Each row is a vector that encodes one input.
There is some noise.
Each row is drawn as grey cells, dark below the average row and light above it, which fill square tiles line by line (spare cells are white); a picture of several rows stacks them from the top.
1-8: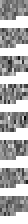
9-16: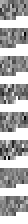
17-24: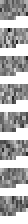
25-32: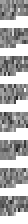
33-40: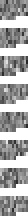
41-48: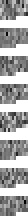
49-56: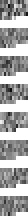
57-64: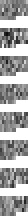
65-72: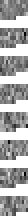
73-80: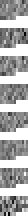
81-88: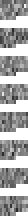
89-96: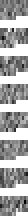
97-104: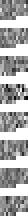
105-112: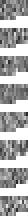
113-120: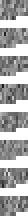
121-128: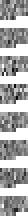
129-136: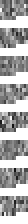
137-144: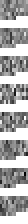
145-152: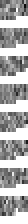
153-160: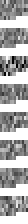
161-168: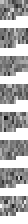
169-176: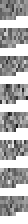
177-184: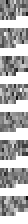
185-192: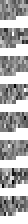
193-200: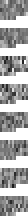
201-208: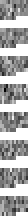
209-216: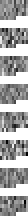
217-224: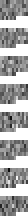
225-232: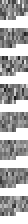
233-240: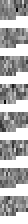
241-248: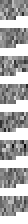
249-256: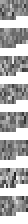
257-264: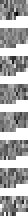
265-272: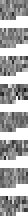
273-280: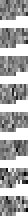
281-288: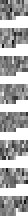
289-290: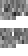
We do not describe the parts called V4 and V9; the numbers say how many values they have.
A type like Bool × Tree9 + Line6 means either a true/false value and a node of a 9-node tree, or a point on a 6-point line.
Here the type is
Label6 + Line7 × Line7 + (Line11 + V4) × V9 + Tree12.
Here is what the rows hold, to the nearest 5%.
About 10% of them hold one of 6 labels. About 15% of them hold a point on each of two 7-point lines. About 30% of them hold a node of a 12-node tree. The rest hold a value of V9, together with either a point on an 11-point line, or a value of V4.
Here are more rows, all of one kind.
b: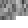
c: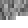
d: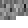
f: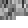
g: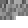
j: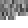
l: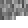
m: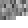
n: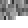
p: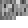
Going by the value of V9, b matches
f, g, m and p.
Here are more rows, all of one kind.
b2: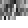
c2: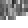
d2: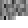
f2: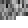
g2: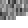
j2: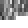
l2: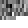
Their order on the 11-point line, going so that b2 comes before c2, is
b2, l2, c2, f2, j2, g2, d2.
